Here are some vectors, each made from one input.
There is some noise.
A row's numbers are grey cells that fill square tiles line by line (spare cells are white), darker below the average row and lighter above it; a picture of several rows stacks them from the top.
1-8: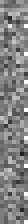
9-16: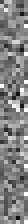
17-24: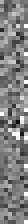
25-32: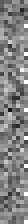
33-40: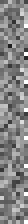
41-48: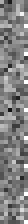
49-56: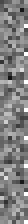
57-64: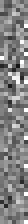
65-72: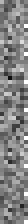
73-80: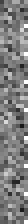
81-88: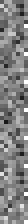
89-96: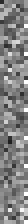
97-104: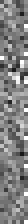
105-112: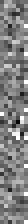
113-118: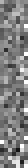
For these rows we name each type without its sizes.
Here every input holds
a list of items, each a point on a line and a true/false value.
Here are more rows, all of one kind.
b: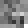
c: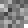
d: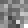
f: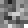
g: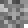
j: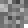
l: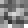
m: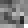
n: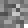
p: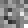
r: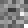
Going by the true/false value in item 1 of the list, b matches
d, m, p and r.
